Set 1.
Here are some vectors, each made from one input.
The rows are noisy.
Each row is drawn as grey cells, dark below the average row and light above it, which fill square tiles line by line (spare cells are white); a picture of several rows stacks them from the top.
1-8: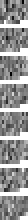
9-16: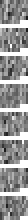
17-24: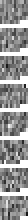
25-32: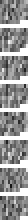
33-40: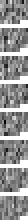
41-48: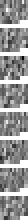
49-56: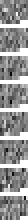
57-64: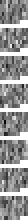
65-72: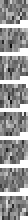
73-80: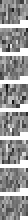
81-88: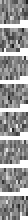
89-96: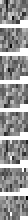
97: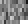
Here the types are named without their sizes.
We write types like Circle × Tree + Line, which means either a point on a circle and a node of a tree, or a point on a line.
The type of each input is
Bool × Bool × Bool × Bool × Line.
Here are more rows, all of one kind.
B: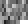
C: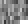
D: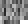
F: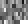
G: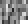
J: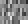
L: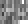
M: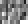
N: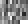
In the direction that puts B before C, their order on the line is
F, N, J, D, G, B, L, C, M.
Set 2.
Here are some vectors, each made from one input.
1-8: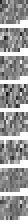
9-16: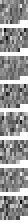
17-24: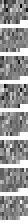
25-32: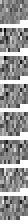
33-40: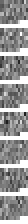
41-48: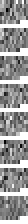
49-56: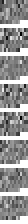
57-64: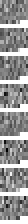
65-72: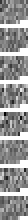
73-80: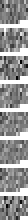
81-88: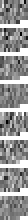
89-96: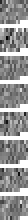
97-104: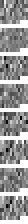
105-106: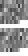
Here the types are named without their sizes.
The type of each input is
Bool × (Tree + Unit).
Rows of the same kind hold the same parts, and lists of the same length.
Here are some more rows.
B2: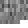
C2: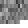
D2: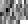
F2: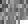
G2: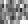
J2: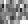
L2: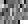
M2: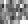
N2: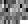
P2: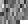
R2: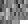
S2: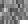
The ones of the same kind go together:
B2, C2, F2, L2, N2, P2, R2, S2
D2, G2, J2, M2

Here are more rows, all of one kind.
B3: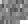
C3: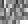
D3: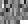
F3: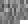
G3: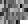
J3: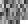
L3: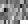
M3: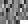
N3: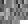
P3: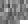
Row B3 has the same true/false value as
C3, F3, N3 and P3.
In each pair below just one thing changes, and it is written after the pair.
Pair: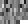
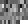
the node of the tree
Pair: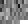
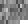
the node of the tree
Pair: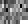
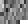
the node of the tree
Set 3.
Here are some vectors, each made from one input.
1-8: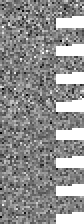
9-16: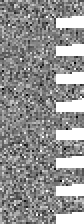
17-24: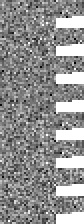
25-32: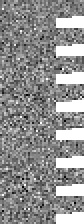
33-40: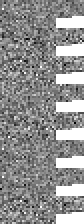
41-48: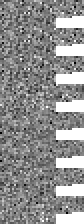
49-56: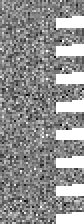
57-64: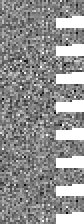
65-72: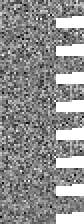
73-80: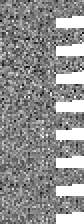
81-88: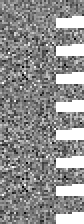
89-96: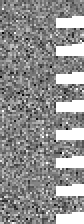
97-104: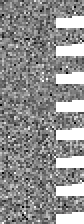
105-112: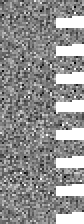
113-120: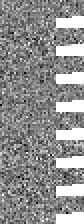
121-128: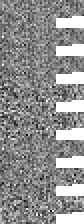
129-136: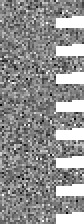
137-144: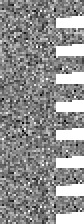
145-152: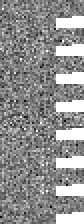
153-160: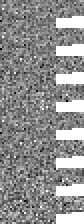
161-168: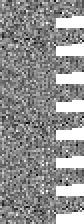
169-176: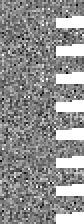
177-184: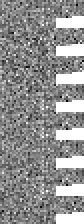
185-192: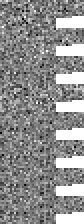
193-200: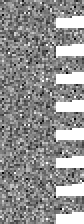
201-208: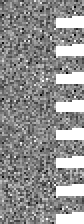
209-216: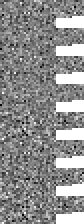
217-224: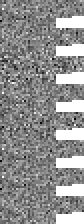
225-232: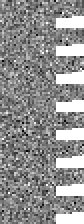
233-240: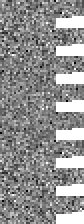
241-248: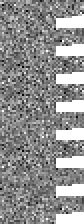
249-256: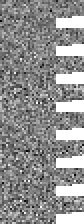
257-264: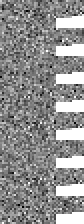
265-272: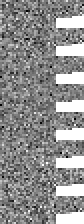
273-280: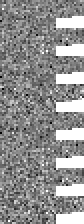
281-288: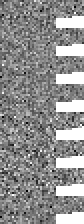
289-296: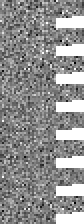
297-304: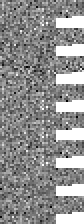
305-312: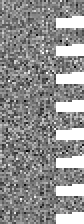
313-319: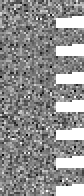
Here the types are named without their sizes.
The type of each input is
Line + Tree.
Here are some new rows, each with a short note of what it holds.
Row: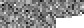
a node of a tree
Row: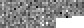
a point on a line
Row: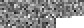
a node of a tree
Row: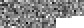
a node of a tree
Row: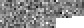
a point on a line
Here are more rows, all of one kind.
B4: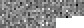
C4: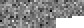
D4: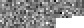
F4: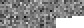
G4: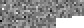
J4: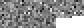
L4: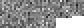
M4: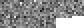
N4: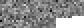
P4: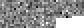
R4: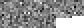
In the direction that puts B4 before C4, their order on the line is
D4, P4, B4, L4, G4, N4, C4, F4, M4, R4, J4.
